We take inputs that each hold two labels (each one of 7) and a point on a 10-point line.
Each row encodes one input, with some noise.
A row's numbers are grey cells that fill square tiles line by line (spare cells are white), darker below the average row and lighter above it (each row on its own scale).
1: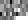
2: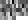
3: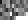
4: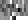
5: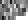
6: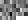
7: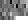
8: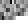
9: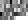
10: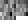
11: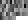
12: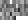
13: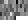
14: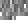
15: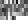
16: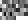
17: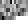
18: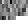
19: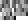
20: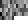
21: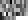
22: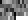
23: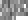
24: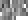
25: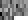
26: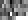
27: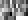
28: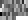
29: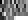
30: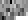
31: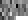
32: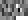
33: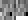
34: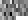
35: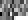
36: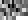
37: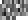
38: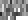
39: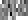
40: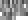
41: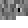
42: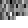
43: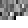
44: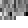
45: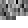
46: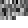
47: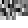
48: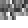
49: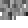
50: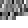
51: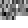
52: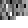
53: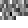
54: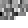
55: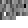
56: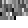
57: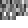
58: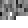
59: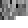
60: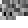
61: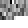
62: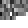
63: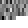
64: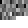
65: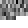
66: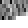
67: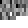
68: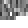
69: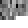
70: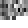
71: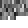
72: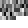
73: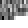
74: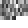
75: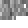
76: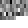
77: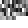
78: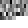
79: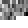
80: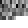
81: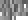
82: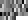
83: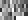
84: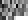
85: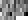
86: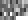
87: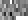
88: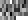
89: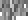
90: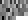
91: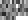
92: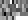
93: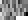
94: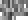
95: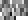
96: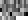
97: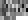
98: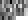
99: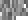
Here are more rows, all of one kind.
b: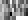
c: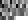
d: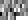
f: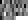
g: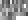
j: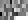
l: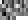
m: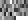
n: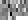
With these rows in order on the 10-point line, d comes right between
j and l.
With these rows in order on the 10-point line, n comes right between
l and m.
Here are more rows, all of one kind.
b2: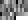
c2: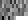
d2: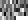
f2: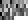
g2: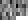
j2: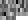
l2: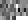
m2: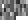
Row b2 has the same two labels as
d2 and j2.
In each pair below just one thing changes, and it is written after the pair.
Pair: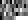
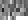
the place on the 10-point line
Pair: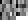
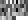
the place on the 10-point line
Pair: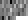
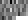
one of the two labels
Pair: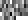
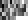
the place on the 10-point line
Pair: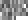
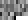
the place on the 10-point line
